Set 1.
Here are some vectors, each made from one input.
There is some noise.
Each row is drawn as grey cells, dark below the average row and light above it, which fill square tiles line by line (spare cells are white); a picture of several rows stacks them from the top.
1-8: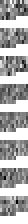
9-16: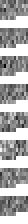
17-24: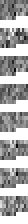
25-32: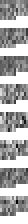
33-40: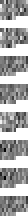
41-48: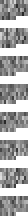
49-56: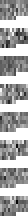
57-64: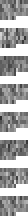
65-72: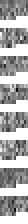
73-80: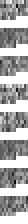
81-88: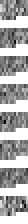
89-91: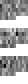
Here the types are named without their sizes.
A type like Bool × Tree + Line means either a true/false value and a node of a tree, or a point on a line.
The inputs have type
Line + Tree.
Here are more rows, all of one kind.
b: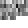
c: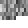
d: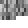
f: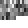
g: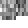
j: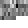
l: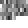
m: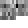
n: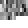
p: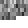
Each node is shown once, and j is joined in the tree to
m and p.
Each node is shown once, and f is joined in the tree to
p.
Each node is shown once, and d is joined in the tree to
c, l and p.
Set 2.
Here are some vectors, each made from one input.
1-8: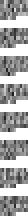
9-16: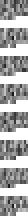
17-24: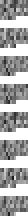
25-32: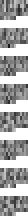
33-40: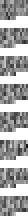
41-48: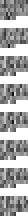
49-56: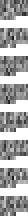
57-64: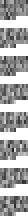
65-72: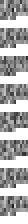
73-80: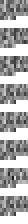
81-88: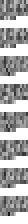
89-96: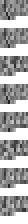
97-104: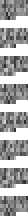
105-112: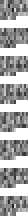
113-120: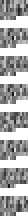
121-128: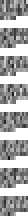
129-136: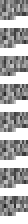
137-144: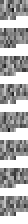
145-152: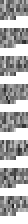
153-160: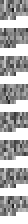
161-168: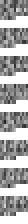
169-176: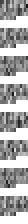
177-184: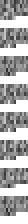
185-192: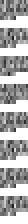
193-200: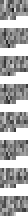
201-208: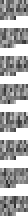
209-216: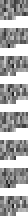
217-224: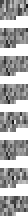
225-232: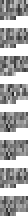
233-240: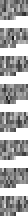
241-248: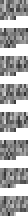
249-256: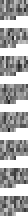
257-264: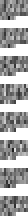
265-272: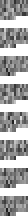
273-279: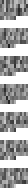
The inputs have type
Line9 + Line11.
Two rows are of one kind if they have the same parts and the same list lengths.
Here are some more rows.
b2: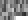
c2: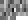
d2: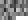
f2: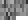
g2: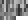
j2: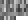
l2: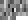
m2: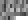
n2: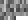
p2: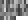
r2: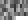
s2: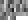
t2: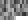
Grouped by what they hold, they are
b2, d2, f2, m2, r2, t2
c2, g2, j2, l2, n2, p2, s2

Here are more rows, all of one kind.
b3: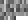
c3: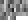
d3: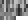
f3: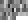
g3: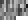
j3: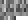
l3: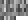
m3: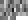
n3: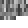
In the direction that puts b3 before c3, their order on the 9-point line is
g3, d3, n3, l3, j3, b3, c3, m3, f3.
